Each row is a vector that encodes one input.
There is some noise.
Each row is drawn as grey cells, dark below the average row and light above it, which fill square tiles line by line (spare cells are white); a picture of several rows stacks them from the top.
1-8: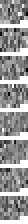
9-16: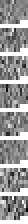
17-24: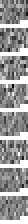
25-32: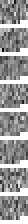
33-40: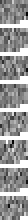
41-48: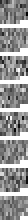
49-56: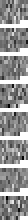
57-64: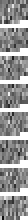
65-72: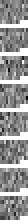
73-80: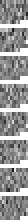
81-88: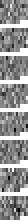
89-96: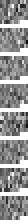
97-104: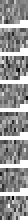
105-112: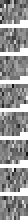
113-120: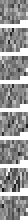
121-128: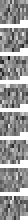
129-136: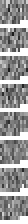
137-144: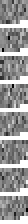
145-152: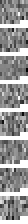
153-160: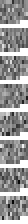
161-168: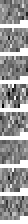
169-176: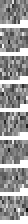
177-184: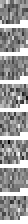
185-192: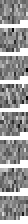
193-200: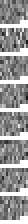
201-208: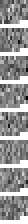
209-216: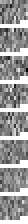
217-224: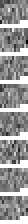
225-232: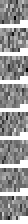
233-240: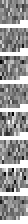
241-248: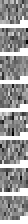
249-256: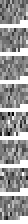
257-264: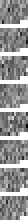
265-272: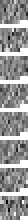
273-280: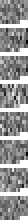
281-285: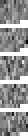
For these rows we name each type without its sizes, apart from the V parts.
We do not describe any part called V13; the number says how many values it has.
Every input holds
a point on a circle, a true/false value and a value of V13, together with a list of points on a line.
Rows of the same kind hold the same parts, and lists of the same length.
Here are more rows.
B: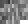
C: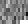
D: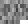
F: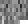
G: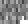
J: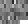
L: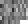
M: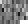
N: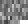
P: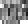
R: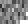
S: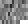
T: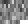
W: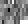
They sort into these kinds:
B, G, J, M, S, T
C, D, F, N, R
L, P, W

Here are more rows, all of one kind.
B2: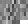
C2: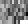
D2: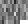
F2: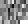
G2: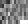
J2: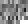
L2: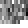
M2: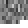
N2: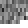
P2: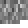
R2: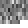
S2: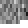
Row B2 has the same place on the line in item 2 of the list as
J2, M2, P2 and S2.
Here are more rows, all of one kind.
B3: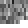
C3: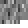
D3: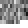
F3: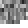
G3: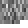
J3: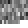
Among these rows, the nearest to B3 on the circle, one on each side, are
F3 and G3.
